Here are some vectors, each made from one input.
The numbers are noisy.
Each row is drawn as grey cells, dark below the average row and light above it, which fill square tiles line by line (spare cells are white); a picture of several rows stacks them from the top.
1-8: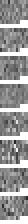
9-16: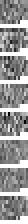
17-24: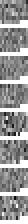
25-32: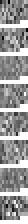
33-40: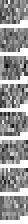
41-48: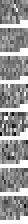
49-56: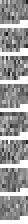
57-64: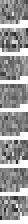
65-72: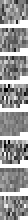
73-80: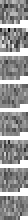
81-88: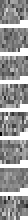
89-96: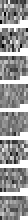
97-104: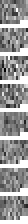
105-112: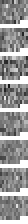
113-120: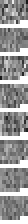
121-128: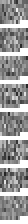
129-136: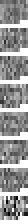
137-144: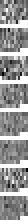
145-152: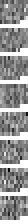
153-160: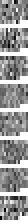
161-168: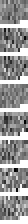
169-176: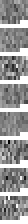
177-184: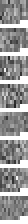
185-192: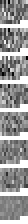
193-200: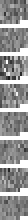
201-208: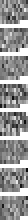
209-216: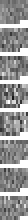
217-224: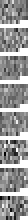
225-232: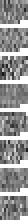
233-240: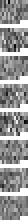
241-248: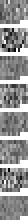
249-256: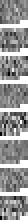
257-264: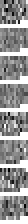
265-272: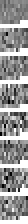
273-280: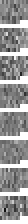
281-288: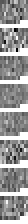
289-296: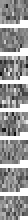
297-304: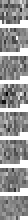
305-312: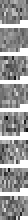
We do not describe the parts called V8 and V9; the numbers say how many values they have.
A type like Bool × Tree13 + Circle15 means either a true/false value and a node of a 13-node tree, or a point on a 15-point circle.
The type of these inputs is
Bool × (Line5 + V9) × V8 + Line7.
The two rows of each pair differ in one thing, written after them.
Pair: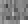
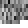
the true/false value
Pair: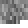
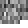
the value of V8
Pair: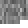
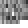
the value of V8
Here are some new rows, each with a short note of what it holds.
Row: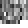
a point on a 7-point line
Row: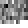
a point on a 5-point line, a true/false value and a value of V8
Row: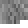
a true/false value, a value of V8 and a value of V9
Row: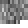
a point on a 5-point line, a true/false value and a value of V8
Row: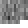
a true/false value, a value of V8 and a value of V9
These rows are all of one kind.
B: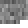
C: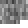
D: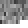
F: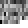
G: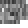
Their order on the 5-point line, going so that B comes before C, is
G, B, D, F, C.
